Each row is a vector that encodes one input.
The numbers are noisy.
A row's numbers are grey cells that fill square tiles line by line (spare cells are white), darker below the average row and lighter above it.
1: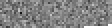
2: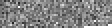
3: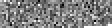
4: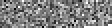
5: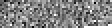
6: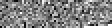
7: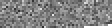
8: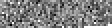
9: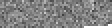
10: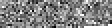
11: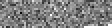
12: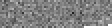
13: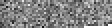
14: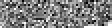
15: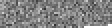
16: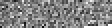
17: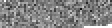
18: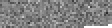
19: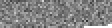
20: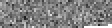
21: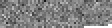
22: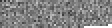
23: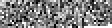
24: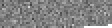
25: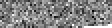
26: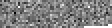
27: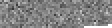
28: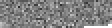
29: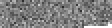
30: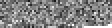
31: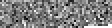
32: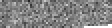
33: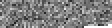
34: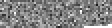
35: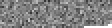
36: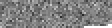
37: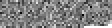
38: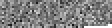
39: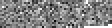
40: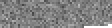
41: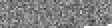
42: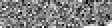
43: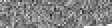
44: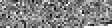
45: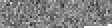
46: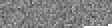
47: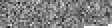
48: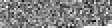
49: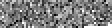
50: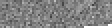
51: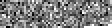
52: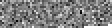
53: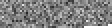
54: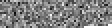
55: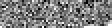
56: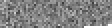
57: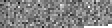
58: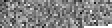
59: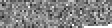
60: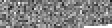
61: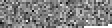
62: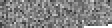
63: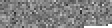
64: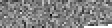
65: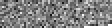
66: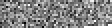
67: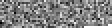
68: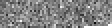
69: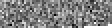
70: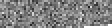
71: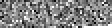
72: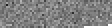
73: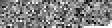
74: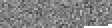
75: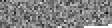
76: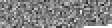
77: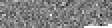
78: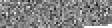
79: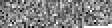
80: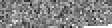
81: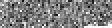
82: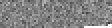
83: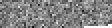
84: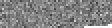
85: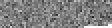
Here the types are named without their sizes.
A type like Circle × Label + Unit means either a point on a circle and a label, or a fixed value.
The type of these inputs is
(Bool × Bool × Bool × Bool + Label) × Label.
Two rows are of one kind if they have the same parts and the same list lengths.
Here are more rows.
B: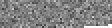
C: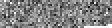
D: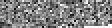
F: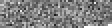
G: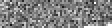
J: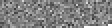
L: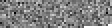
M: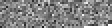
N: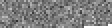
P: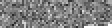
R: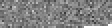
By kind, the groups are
B, N, P
C, D, F, G, J, L, M, R

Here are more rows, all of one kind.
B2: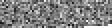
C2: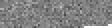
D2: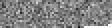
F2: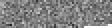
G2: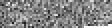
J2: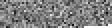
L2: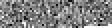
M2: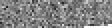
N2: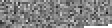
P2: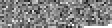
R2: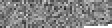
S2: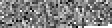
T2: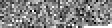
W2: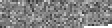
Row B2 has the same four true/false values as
L2, N2 and S2.
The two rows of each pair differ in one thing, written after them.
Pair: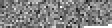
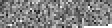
one of the four true/false values
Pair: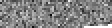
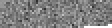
the label
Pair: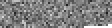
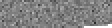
the label
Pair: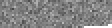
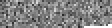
the label
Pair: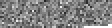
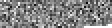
one of the four true/false values
